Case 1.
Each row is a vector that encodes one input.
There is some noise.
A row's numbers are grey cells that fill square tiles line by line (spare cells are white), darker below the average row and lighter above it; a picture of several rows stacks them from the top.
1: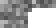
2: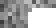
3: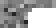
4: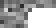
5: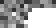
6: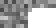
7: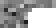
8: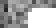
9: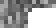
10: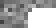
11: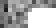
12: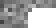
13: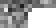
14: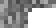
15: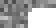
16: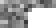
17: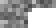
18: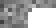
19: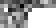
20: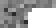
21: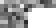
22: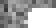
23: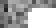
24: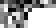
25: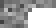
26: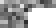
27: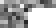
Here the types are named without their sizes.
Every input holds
a point on a line.
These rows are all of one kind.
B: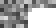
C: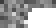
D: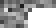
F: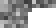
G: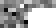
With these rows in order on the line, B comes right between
D and G.
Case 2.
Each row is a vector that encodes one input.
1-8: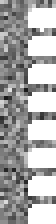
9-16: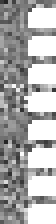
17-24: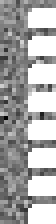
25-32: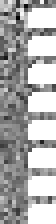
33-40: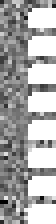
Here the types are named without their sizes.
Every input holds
a point on a line.
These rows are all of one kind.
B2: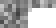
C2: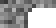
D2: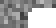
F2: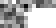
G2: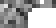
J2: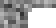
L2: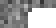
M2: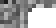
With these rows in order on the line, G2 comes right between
D2 and L2.
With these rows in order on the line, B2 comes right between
F2 and J2.
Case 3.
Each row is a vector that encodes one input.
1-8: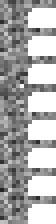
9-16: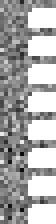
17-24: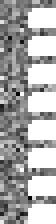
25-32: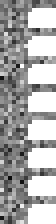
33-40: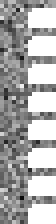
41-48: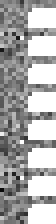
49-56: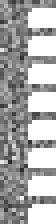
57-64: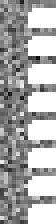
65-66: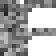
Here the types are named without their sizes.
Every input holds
either a point on a circle, or a fixed value.
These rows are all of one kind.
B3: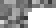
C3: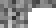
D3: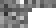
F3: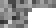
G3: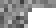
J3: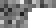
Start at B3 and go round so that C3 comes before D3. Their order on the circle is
B3, G3, F3, C3, D3, J3.
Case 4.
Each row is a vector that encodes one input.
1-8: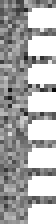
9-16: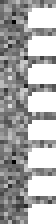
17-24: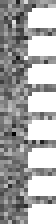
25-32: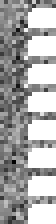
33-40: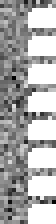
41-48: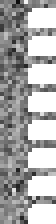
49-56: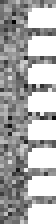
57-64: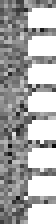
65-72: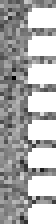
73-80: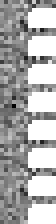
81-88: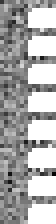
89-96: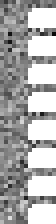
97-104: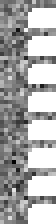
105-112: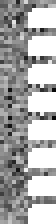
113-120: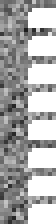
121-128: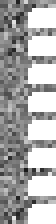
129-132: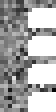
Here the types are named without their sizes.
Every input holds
a node of a tree.
